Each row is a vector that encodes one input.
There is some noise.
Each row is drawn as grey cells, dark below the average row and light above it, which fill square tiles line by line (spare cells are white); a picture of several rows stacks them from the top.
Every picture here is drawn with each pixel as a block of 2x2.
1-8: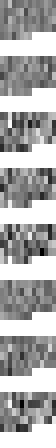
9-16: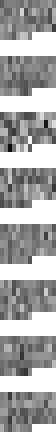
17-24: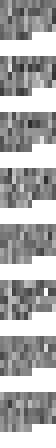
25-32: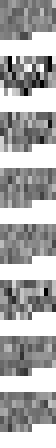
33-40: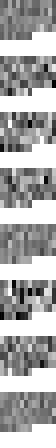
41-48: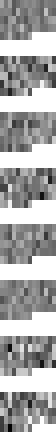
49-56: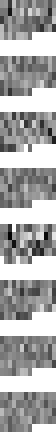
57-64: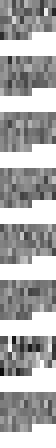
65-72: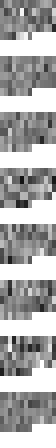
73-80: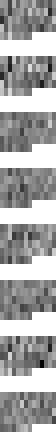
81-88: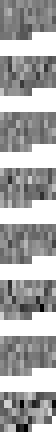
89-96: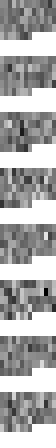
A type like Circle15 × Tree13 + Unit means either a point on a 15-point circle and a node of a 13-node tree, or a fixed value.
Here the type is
Line9 + Tree10.
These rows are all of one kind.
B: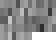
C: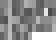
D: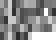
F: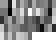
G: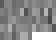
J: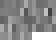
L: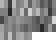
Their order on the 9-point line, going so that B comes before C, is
D, B, C, J, G, F, L.
